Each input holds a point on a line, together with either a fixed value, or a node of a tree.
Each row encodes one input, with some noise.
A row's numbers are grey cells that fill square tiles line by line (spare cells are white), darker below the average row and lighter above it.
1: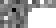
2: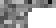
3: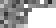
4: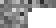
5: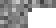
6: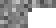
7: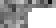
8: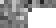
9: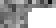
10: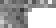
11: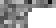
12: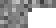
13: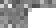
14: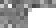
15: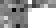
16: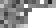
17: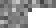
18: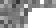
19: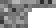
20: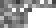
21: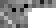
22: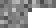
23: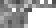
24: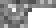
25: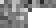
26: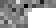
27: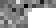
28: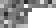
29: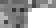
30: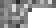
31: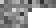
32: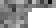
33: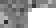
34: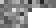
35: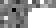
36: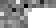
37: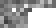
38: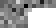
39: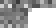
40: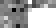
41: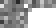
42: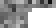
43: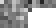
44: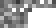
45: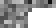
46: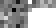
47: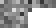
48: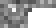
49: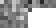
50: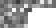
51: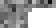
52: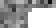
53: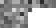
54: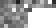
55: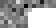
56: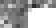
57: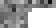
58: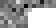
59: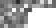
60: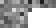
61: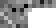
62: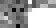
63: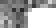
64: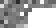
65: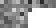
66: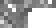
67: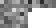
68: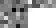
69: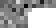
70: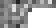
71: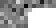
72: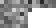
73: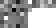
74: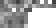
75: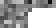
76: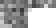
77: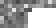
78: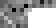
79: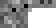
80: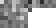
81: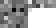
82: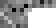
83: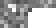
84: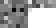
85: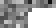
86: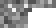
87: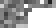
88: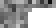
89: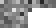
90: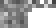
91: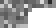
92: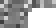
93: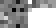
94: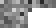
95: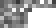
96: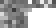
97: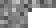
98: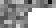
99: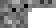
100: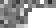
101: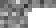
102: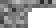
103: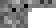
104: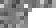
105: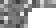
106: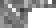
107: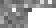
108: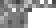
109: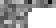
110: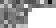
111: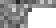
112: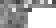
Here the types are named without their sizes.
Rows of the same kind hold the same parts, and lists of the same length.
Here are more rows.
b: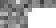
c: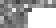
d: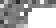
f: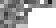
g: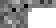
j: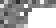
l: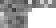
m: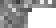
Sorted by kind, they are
b, g
c, d, f, j, l, m

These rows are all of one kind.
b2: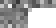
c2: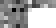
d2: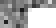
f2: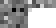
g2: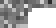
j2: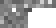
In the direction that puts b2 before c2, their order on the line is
g2, b2, f2, c2, d2, j2.
